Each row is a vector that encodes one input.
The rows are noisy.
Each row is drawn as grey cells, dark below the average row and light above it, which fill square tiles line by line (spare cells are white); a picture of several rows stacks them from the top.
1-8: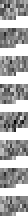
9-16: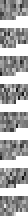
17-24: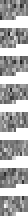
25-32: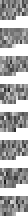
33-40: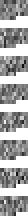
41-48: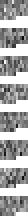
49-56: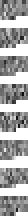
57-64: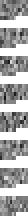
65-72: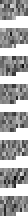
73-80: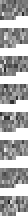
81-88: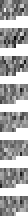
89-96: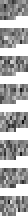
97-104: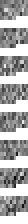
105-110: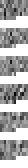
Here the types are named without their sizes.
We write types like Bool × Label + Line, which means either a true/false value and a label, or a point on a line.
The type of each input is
Label × List(Line).
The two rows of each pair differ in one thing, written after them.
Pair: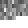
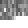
the place on the line in item 1 of the list
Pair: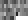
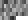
the place on the line in item 1 of the list
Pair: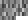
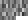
the place on the line in item 2 of the list
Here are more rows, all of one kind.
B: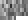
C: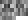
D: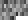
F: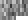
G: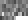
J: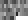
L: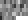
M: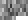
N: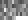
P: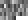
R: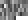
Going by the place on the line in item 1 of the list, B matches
P and R.
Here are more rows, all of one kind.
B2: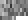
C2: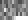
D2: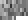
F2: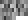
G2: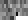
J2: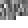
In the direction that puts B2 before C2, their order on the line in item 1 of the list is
J2, D2, B2, C2, G2, F2.
